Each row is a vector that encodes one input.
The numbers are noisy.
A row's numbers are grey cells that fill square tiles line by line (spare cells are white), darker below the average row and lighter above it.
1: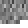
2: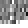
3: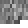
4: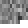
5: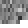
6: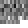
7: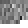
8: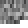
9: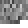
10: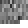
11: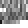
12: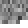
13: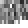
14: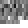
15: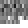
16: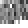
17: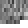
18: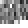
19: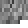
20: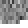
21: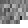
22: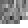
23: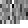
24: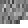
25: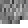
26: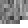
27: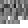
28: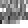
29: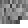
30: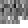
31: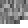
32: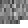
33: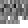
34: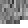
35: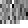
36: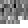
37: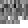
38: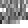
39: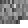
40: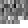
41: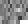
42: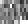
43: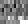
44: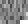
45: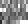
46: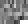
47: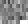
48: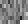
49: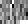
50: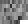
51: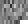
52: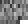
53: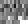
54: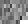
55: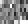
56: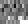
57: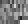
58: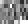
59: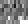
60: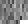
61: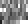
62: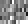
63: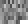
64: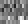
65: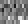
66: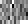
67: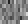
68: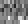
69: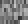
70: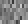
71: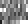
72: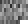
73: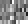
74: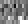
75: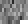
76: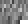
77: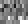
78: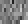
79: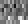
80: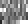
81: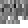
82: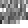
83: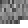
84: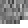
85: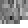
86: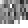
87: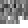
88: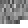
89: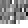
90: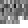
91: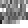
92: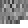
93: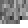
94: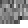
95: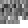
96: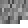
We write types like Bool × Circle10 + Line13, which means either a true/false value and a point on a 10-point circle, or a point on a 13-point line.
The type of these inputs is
Label5 + Line3 × Line5.
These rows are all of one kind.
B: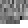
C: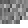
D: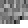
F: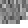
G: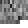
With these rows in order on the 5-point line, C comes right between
B and F.
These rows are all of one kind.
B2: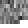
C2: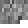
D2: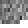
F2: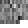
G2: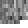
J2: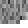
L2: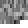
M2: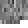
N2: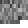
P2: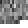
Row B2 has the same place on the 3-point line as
G2, J2, L2 and M2.
